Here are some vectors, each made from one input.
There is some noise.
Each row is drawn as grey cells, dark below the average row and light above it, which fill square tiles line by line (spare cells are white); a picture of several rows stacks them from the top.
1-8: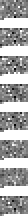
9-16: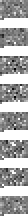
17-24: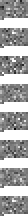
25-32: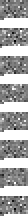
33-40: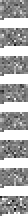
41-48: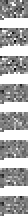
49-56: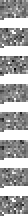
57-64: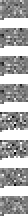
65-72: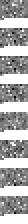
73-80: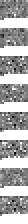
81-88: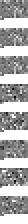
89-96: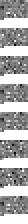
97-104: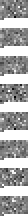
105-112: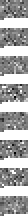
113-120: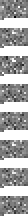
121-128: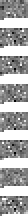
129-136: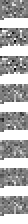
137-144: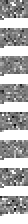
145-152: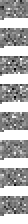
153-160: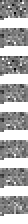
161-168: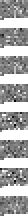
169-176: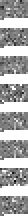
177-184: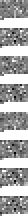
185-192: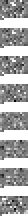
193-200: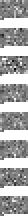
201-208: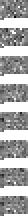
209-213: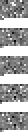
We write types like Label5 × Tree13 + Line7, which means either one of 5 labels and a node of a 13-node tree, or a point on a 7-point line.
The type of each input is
Line5 + Line9.
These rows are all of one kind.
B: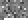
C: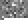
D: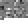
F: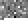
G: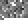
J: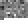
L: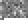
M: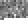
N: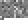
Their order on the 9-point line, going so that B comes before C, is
D, J, M, N, L, F, B, C, G.
